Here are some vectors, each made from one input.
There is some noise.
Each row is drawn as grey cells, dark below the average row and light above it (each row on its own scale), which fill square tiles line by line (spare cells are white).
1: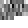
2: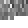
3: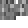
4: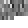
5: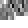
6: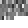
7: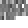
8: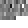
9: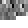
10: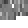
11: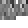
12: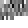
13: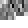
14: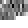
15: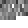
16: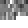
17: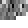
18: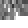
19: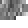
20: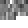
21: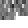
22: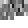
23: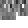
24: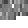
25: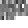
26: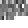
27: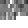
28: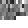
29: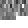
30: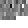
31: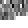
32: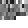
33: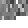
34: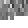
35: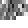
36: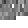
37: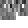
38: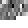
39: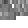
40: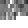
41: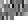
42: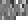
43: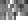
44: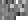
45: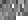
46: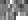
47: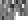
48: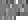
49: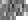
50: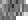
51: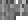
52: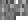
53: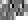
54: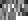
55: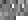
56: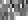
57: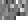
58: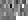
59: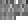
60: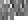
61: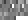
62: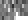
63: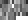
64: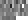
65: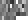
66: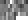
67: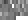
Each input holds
a list of up to two points on a 5-point line.
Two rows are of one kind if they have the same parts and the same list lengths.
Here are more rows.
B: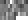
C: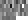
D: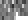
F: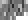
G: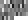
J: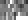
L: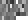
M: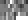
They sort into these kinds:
B, J, M
C, D
F, G, L

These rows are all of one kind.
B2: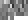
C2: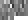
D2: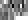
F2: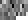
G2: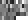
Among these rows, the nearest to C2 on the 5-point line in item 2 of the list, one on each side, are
B2 and G2.
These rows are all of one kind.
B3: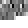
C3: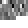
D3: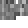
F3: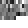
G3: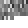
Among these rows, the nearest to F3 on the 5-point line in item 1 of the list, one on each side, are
C3 and D3.
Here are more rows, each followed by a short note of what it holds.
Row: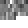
the empty list
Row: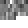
the empty list
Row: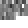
a list of one item
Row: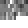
the empty list
